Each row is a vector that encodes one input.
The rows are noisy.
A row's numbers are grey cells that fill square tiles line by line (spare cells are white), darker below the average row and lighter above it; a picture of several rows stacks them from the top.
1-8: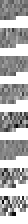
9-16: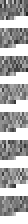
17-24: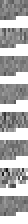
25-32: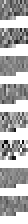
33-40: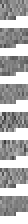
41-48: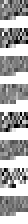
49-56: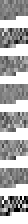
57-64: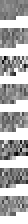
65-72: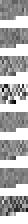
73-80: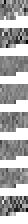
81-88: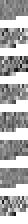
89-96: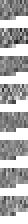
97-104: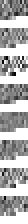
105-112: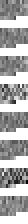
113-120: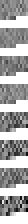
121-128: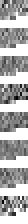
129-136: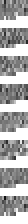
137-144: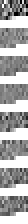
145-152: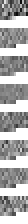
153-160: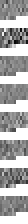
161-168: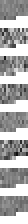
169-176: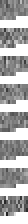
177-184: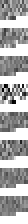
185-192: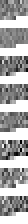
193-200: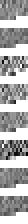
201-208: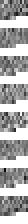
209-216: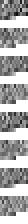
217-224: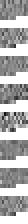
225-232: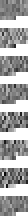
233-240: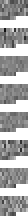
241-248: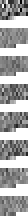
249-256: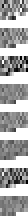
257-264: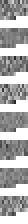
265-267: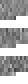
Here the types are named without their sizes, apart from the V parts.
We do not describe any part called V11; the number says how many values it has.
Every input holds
a point on a line, together with either a point on a line, or a list of values of V11.
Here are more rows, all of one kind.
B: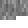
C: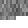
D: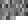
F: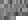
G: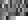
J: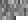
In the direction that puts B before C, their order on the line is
D, G, J, B, C, F.
